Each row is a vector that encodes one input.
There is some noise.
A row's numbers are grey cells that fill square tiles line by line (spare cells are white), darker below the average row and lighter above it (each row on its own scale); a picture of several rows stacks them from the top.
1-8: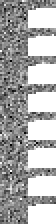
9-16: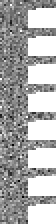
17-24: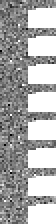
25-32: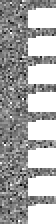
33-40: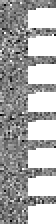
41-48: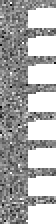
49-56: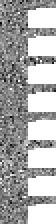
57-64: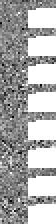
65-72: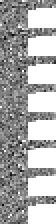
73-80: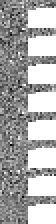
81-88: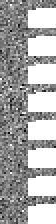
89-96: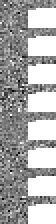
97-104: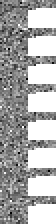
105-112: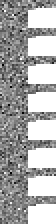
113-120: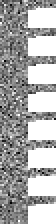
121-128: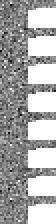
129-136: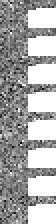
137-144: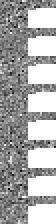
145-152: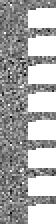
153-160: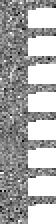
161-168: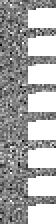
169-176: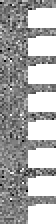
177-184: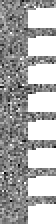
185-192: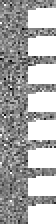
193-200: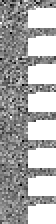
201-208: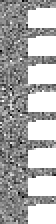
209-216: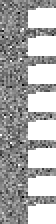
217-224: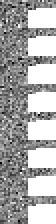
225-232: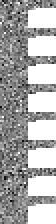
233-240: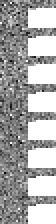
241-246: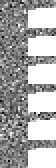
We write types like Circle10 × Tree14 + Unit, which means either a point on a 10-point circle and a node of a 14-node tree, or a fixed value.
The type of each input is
Bool × Bool × Bool × (Circle16 + Line12).
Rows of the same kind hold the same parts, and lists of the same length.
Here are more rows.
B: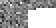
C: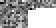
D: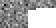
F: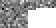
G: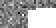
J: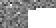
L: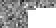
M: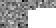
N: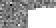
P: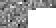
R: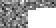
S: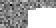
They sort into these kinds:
B, C, D, F, J, N, R, S
G, L, M, P

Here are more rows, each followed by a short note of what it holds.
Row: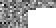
a point on a 16-point circle and three true/false values
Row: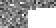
a point on a 12-point line and three true/false values
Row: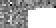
a point on a 12-point line and three true/false values
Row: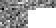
a point on a 12-point line and three true/false values
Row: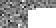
a point on a 16-point circle and three true/false values
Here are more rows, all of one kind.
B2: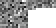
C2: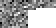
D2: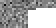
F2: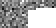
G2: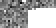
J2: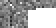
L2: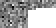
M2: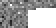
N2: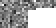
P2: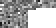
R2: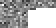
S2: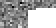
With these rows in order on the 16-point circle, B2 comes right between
F2 and M2.
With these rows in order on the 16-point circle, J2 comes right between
C2 and N2.
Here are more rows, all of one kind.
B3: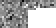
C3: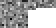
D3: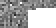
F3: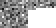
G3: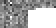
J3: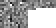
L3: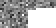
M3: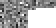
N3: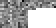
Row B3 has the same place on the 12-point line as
F3 and L3.
